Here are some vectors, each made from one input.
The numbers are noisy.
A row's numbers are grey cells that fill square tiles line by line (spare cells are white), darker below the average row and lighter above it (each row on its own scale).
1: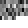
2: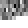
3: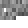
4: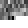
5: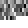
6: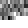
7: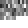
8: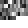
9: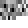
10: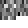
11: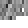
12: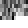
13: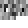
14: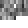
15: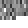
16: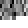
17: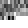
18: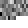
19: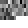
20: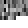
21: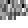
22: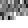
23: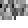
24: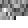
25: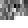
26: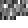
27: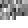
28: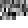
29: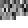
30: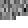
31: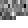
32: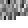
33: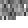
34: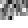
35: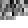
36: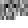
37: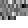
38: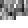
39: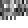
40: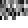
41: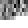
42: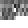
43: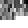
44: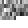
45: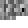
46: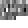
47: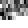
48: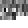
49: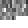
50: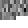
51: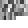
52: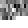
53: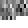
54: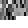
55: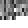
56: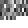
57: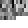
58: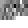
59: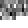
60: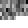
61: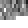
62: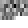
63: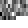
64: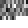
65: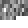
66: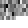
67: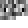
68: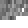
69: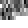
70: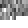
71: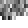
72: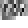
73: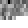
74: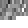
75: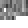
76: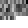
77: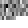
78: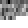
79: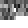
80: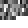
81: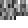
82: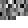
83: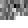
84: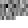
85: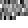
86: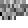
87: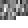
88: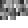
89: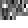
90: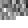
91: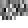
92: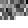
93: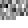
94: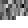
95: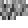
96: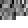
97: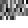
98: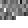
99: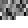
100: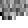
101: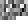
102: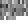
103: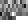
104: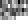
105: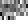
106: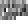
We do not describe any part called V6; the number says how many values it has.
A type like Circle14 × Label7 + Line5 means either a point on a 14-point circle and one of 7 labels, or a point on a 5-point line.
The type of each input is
(Line5 + Line7) × V6.
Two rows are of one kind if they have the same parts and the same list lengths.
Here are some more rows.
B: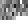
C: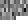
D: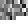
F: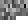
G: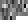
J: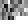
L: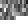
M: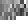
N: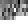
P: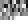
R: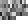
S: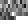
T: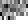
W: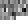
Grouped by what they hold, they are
B, G, J, L, N, P, T
C, D, F, M, R, S, W

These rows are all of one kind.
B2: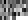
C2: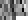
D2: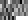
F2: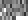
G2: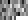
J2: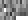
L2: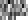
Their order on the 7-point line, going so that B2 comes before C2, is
G2, B2, D2, C2, J2, F2, L2.
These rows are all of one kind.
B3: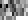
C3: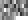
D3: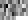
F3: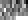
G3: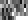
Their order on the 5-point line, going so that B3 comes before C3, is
D3, B3, C3, F3, G3.
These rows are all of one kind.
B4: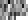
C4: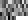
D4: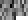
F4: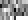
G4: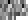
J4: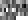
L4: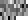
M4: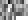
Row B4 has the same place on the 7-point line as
F4 and G4.
